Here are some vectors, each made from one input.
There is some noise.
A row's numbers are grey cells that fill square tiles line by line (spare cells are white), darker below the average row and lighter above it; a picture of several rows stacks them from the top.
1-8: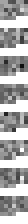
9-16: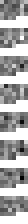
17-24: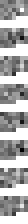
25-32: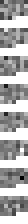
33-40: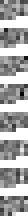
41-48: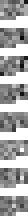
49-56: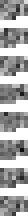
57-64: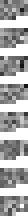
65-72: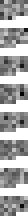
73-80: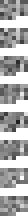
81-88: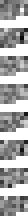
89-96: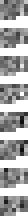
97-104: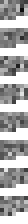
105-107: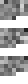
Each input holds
a true/false value, together with either one of 9 labels, or a point on a 5-point line.
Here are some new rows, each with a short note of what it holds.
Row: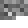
one of 9 labels and a true/false value
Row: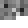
one of 9 labels and a true/false value
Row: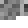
one of 9 labels and a true/false value
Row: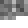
one of 9 labels and a true/false value
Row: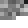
a point on a 5-point line and a true/false value
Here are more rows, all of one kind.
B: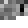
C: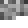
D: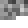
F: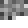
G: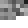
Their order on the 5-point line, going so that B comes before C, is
G, B, D, C, F.
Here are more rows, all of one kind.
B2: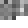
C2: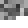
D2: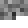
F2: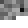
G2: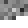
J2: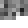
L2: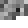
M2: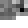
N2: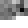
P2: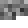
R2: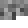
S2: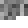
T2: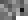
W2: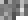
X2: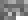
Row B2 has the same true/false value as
C2, L2, S2 and W2.
